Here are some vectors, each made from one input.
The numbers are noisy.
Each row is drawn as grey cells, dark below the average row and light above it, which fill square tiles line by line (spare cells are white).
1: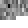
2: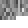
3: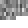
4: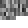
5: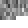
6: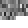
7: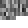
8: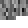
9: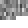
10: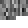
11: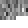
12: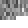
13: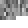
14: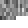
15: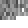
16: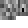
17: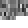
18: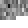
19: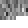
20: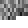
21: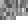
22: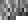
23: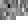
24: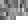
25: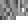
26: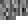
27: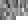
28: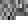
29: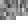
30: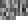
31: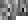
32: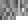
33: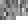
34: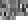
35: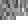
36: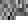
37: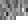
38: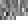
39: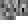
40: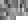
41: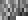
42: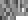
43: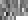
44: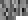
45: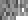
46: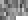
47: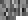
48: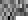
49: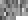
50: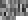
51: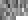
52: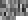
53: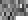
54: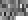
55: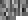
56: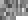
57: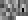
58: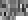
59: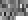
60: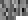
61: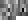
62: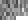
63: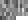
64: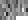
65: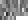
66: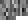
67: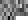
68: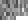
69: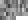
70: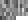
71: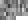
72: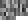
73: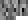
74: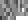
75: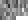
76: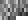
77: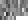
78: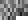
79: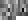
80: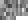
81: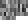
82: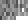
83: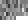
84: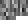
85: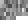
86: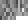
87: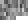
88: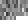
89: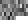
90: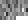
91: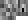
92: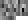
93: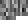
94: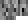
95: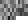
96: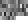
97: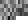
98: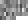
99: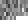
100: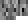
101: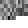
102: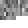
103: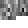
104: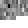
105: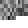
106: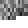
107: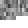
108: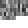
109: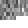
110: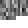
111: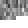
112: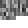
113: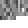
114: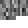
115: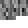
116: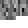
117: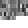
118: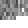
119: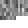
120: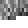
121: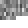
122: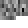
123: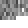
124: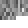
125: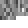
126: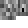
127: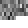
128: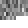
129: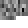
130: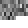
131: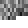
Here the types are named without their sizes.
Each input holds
either a point on a circle, or a node of a tree.
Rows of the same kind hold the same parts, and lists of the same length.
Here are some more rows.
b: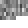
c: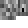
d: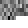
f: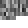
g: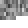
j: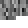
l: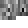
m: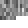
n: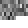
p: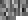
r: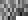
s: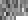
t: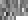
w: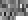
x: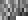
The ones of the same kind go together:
b, g, m, s, t
c, d, f, j, l, n, p, r, w, x

